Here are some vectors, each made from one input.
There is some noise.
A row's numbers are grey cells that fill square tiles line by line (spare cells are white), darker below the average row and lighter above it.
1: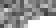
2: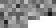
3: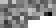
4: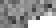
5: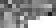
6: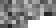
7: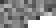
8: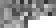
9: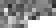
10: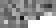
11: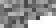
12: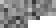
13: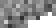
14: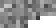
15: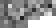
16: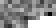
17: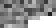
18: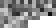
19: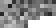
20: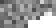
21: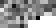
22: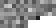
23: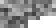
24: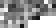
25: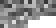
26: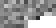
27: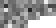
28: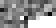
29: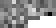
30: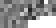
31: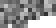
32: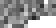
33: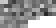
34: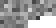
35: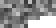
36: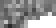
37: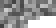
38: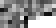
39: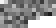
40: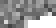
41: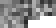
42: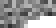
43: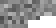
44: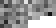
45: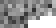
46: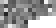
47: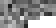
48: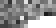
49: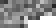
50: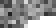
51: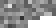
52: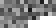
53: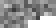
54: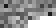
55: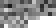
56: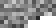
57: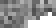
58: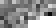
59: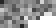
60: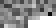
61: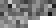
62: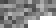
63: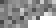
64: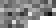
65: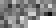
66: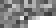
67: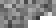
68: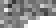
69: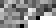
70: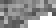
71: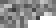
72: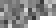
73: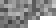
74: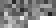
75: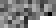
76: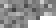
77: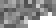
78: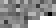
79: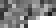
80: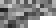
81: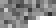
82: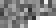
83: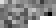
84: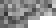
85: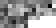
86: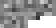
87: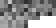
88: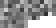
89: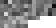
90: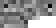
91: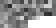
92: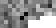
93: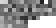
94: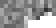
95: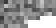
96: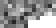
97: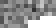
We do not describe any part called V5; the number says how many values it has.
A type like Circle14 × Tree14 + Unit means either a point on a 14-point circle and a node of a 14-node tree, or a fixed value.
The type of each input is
Bool × Bool × Bool × (Tree7 + Unit) × V5.
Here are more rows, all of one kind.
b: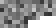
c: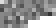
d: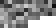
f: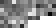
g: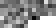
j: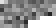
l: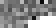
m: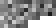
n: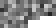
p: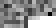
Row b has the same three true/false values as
d and g.
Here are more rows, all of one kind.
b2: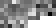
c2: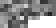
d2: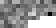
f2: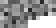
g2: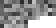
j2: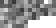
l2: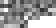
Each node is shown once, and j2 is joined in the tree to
f2 and l2.
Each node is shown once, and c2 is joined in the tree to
g2.
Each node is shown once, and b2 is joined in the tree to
d2.
